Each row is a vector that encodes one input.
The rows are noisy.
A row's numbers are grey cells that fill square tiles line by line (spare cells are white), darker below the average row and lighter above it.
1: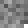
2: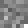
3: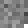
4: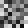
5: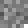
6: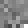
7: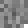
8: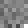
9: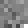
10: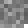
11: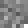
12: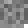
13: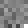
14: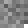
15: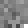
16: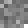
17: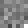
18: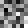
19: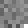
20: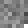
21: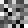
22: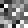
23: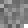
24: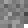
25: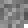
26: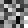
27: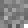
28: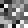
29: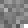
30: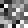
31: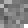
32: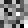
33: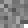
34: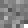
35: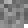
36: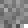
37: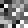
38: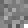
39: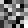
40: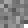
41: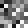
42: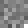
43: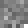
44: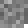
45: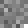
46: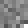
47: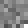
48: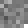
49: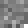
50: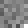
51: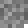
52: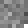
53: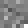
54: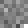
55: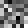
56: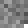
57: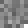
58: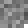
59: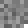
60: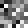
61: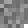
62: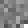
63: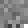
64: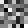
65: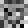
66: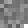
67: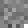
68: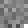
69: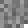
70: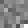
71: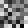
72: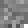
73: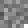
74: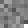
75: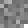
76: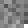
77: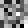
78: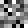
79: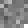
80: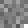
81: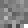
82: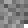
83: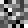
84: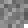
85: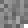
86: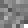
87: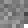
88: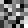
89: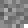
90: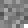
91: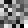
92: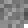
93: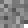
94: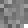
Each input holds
either a fixed value, or two labels (each one of 4), or four true/false values.
